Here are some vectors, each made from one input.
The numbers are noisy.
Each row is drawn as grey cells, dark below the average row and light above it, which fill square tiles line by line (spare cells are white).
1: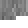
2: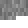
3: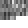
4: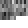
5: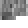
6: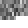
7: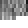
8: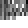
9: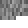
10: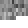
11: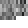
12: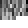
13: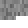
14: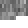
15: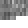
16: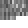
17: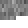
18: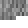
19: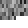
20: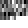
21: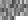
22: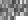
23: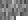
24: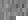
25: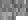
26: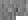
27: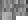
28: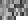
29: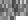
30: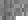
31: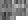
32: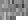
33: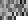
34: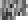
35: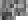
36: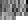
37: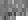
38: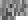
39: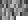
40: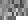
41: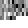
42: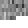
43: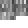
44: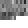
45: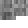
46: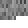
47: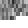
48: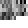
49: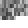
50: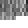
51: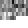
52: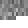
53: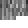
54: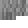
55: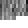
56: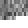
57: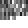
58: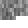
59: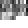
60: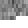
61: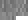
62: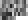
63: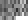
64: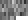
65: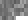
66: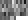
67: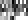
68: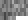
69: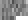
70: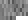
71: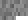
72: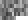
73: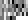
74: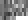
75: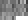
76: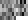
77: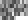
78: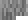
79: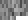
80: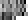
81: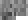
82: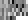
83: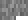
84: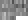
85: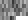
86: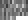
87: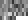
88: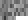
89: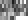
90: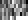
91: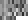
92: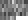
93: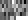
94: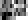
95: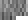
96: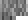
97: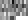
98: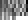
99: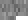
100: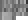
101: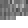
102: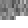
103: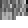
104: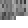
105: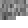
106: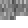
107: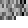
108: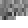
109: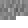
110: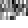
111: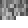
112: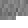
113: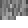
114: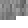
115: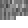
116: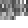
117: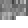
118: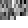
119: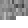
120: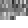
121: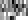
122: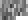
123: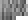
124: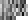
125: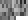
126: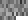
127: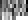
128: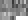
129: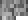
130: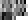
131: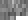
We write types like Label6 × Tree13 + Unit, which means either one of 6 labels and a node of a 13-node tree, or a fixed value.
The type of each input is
(Bool × Bool × Bool + Line8) × Circle5.
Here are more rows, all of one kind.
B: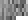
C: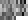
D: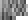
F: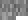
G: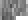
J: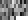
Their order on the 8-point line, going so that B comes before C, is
G, D, B, F, J, C.
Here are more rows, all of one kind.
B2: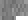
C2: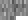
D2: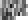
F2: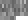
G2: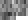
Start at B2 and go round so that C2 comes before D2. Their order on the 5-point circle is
B2, F2, C2, G2, D2.
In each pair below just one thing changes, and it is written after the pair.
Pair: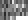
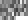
the place on the 5-point circle
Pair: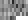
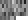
one of the three true/false values
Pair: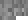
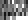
one of the three true/false values
